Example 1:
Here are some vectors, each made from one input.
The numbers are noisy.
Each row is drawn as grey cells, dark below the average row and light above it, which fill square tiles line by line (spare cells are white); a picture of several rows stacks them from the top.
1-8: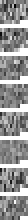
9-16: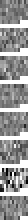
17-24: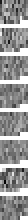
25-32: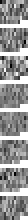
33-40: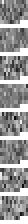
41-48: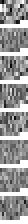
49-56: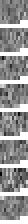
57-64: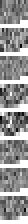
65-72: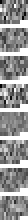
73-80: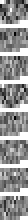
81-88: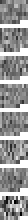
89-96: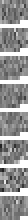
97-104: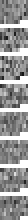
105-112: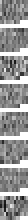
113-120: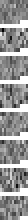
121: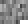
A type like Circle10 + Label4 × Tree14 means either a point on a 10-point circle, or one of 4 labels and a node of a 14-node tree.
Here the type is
Label10 × Label10.
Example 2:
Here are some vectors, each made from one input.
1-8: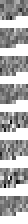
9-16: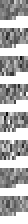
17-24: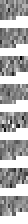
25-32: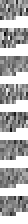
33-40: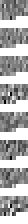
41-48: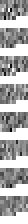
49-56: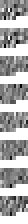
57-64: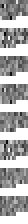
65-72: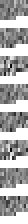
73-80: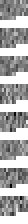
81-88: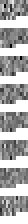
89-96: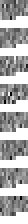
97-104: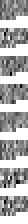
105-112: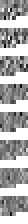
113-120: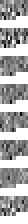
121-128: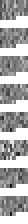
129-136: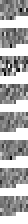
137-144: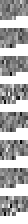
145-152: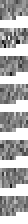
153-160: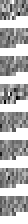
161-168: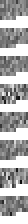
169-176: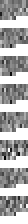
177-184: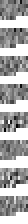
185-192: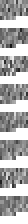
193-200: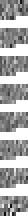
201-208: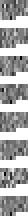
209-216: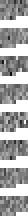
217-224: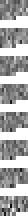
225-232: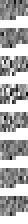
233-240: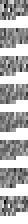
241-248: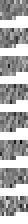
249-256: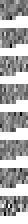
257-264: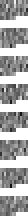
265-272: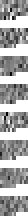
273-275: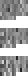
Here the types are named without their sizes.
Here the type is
Bool × Bool × Bool × Bool × Bool + Line.
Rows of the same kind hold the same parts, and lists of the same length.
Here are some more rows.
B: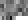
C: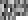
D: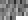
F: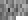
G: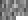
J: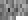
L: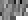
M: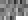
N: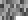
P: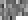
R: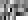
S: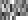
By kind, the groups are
B, D, F, G, J, L, M, N, P
C, R, S

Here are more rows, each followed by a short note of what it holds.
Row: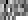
a point on a line
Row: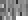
five true/false values
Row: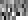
a point on a line
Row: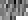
five true/false values
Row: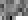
five true/false values
